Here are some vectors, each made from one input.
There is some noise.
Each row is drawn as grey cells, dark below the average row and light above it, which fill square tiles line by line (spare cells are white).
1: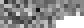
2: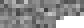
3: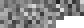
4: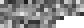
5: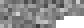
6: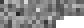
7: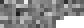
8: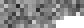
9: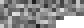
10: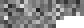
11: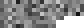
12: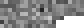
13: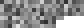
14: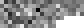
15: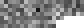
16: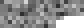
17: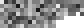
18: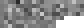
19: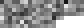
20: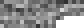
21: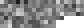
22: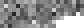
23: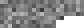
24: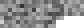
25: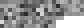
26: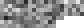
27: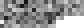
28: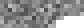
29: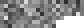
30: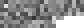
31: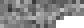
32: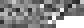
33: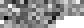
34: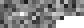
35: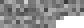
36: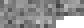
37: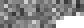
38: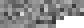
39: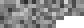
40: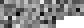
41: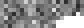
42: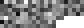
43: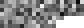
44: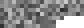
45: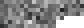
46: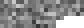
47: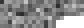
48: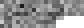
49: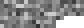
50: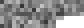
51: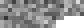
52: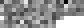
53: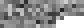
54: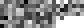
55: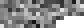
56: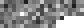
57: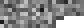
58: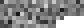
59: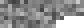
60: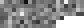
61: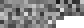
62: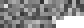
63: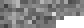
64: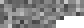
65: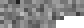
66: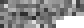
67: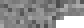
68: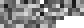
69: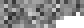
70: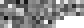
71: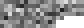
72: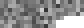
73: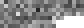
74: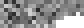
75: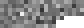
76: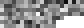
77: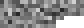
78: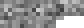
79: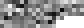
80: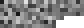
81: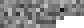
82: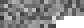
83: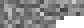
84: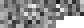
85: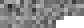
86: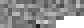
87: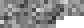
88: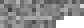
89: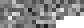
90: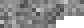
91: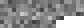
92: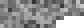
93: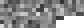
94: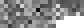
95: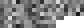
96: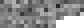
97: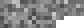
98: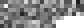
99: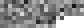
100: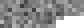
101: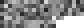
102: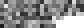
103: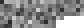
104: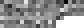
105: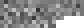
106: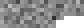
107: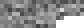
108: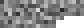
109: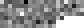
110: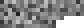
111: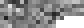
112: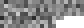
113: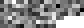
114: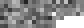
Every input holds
either a point on a 5-point line, or a list of up to two points on a 9-point line.
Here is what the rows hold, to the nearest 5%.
About 20% of them hold a point on a 5-point line. The rest are lists of up to two points on a 9-point line: about 5% of all rows are empty, 30% hold one and 45% two.
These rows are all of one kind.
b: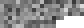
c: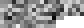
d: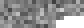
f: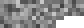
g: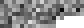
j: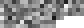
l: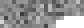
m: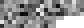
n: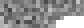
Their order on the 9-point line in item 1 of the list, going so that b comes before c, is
g, f, b, c, m, l, d, j, n.
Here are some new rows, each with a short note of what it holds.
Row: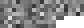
a list of one item
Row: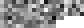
a list of two items
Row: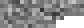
a list of one item
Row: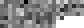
a list of one item
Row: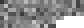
a point on a 5-point line
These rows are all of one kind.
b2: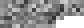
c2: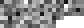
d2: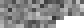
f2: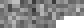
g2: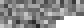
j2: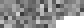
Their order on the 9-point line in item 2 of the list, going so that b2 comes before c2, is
j2, f2, d2, g2, b2, c2.
